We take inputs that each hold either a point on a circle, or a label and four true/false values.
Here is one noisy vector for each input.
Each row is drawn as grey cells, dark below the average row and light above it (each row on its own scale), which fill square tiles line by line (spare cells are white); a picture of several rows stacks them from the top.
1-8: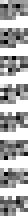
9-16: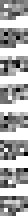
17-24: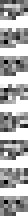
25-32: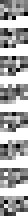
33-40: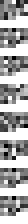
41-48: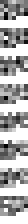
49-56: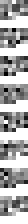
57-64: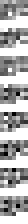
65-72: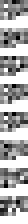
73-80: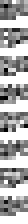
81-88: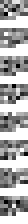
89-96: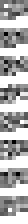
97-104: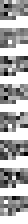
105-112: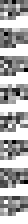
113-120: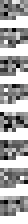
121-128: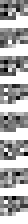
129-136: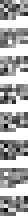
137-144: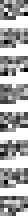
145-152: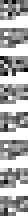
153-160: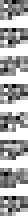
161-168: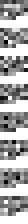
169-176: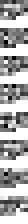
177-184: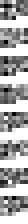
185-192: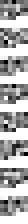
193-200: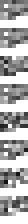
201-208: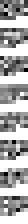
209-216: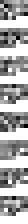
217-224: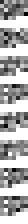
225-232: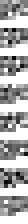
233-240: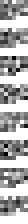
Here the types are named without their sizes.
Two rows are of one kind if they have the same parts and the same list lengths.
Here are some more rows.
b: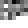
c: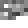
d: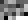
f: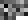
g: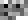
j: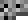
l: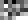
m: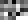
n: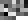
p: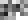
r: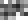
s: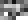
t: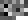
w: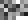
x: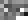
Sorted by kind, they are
b, c, l, m, s
d, f, g, j, n, p, r, t, w, x

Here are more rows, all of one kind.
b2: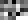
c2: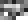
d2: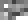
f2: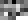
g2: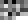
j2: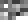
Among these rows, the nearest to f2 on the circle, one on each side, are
b2 and c2.
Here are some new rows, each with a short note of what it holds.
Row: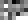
a point on a circle
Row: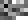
a label and four true/false values
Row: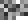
a label and four true/false values
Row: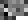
a label and four true/false values
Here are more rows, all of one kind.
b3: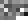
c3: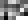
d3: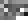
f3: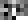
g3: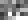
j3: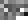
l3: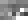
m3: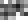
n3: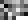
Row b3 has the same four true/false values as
d3 and j3.
